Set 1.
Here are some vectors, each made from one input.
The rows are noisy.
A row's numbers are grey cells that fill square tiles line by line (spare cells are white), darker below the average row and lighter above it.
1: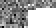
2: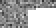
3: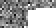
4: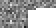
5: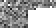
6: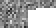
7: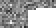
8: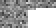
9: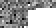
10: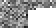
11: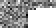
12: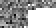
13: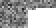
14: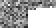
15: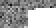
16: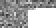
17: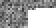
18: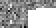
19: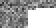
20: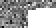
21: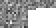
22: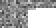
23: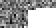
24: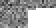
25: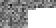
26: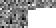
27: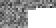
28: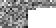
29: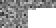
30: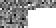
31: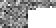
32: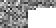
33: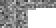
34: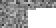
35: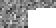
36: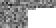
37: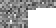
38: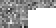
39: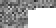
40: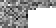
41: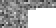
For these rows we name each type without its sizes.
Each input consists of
a point on a line.
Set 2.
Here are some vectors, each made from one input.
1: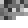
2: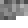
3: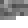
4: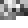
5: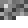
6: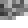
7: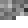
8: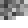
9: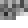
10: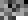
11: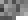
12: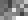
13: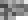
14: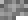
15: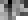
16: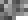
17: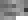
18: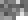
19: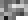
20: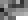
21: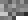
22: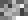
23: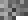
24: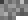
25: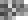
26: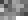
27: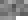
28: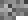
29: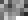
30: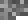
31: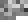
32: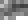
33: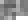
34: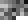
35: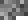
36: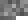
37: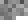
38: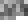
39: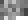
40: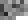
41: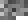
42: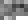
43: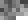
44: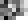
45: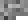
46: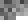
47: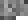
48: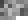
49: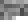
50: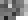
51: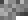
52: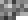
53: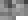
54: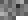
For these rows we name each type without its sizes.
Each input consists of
four true/false values.
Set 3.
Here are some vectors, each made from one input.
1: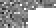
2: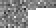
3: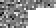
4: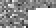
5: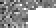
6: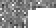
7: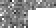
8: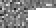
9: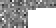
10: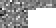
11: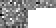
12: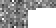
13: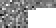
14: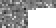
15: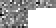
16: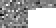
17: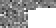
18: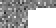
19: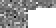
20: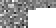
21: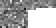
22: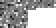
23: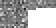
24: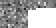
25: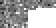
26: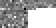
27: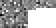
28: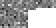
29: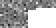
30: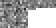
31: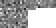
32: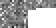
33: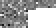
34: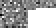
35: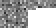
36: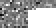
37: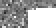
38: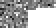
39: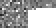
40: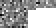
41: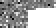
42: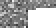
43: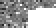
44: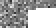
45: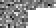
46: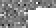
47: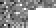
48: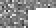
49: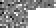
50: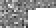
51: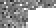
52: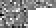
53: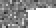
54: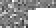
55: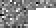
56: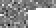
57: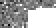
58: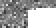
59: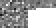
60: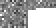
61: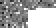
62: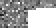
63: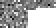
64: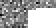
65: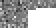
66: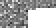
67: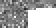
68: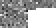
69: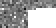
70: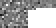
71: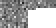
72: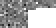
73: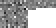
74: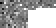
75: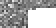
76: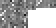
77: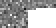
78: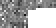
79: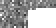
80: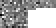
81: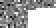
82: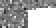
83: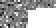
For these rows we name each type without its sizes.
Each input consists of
a point on a line.
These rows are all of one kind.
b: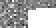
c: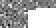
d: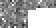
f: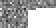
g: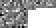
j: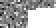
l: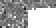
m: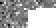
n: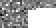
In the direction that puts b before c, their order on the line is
g, n, l, f, d, b, c, m, j.
